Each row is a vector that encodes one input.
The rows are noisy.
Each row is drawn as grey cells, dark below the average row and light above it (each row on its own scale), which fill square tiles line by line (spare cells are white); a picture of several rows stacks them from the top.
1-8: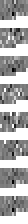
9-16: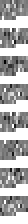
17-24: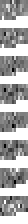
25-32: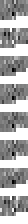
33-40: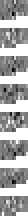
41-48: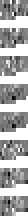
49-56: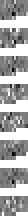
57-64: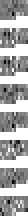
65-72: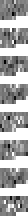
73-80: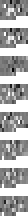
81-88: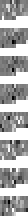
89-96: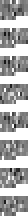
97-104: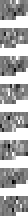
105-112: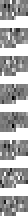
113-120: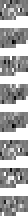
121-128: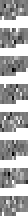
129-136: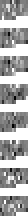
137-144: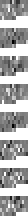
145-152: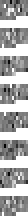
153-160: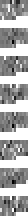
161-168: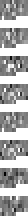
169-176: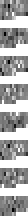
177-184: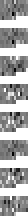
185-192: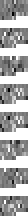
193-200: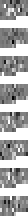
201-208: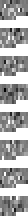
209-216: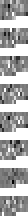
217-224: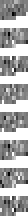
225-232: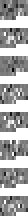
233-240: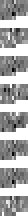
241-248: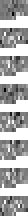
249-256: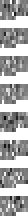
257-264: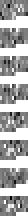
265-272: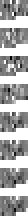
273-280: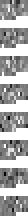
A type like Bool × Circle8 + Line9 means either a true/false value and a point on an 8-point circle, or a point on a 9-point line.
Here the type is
Circle19 + Unit.
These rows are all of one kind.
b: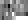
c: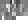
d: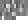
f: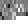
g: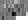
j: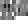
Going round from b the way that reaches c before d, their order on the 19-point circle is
b, f, c, d, g, j.
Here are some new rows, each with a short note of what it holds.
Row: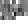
a point on a 19-point circle
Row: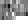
a point on a 19-point circle
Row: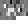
a point on a 19-point circle
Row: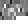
a point on a 19-point circle
